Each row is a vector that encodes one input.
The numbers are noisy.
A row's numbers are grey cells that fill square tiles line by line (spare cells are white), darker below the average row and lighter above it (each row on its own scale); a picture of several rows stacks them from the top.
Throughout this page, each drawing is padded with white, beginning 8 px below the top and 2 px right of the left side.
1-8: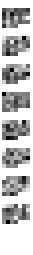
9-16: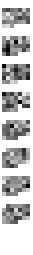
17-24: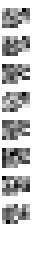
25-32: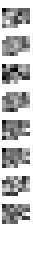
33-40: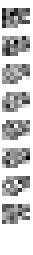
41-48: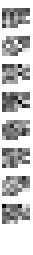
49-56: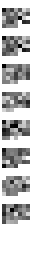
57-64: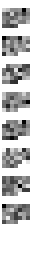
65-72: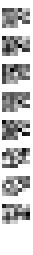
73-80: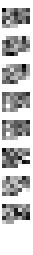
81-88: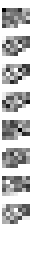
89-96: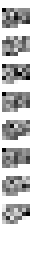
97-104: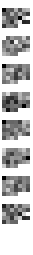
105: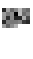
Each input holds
either a point on a 10-point circle, or three true/false values.
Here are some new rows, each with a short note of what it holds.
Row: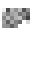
a point on a 10-point circle
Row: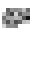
a point on a 10-point circle
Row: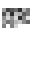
three true/false values
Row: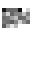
three true/false values
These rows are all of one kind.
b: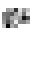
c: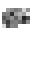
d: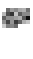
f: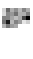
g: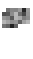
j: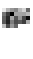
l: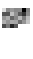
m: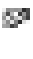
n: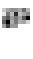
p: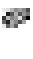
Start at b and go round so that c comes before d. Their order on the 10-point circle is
b, c, j, d, p, m, f, n, l, g.
